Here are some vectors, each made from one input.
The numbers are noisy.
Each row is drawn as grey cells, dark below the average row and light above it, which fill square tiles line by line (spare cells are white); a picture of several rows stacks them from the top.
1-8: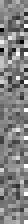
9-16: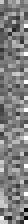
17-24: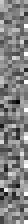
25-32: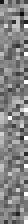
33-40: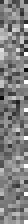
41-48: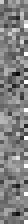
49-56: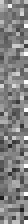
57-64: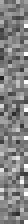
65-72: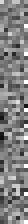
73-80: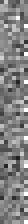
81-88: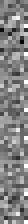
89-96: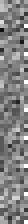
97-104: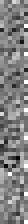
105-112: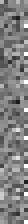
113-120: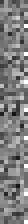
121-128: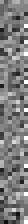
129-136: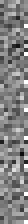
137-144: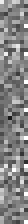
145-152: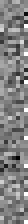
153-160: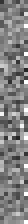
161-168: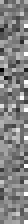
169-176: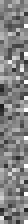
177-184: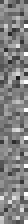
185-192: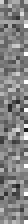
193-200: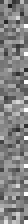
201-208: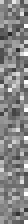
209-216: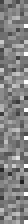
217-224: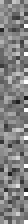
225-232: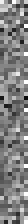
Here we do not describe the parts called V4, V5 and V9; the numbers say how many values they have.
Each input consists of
a point on a 6-point line and a true/false value, together with either a point on a 7-point line and a value of V4, or a value of V5 and a value of V9.
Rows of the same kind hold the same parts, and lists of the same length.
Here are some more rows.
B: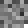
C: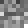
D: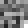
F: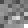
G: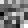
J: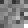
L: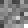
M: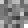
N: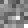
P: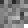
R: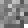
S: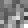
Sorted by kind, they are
B, C, G, M, R
D, F, J, L, N, P, S

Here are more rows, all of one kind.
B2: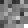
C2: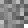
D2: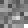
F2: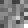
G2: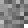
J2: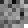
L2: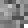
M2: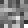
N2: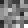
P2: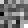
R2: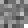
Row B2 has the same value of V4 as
F2, L2, M2 and N2.
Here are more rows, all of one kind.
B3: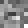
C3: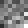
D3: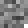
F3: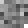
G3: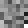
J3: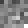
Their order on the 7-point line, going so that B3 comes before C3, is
B3, D3, J3, C3, F3, G3.
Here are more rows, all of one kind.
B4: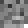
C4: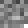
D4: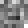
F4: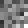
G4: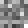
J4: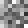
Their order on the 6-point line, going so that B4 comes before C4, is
F4, D4, B4, C4, J4, G4.
